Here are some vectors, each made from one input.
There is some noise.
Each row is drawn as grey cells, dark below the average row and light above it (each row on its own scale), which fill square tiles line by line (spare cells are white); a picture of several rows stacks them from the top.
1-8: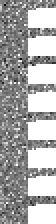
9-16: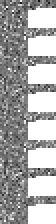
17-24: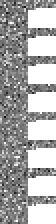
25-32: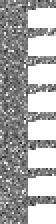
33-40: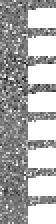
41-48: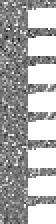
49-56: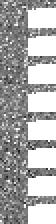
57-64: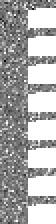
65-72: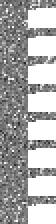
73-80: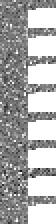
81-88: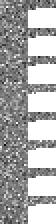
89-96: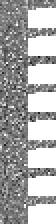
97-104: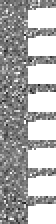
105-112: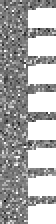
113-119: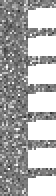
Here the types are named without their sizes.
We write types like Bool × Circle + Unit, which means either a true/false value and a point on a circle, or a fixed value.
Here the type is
Label + Tree.
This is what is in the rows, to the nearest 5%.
About 25% of them hold a label. The rest hold a node of a tree.
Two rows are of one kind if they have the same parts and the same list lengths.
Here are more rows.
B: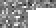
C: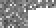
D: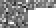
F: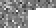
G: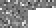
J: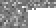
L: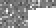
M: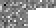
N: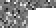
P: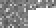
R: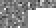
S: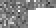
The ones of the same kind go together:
B, C, D, G, J, L, M, N, P, S
F, R

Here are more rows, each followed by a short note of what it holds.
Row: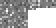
a node of a tree
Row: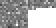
a node of a tree
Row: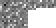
a node of a tree
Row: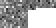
a label
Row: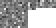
a label
